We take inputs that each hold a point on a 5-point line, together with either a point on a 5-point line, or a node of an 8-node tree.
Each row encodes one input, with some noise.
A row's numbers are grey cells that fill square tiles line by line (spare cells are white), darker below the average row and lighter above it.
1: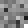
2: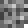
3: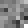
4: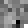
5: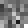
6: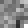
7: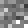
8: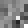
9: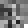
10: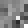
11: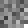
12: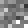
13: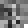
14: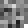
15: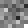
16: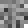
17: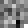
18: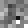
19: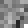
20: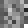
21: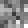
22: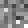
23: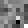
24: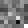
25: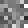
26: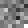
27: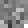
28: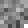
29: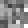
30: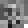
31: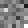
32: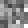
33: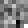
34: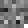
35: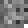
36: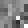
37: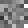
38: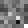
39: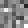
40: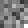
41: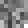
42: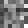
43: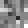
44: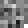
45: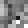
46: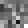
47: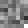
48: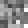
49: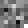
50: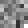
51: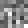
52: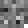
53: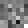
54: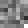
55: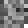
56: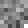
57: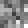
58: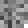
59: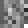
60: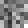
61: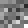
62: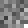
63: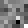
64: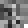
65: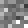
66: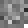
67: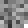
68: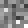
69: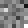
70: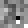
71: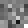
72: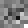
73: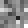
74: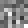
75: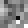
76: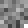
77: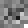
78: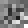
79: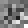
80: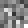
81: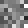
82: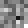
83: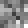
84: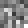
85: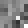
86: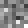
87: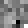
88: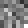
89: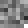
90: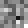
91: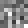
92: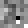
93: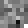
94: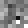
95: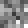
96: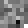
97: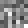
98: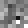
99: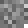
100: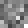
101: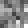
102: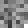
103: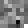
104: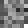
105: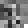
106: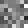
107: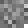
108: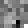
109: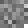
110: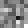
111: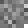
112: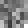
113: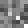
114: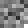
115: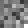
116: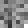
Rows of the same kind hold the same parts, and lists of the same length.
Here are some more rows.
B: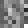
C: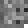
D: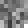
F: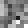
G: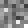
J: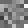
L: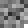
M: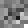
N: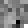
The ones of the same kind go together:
B, C, D, J, N
F, G, L, M

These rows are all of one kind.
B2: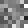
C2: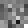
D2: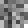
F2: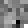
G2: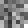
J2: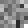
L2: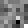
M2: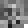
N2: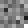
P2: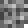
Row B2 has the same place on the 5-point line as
D2, G2, J2 and N2.
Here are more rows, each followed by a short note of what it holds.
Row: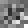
a point on each of two 5-point lines
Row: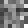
a point on a 5-point line and a node of an 8-node tree
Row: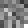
a point on each of two 5-point lines
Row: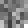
a point on a 5-point line and a node of an 8-node tree
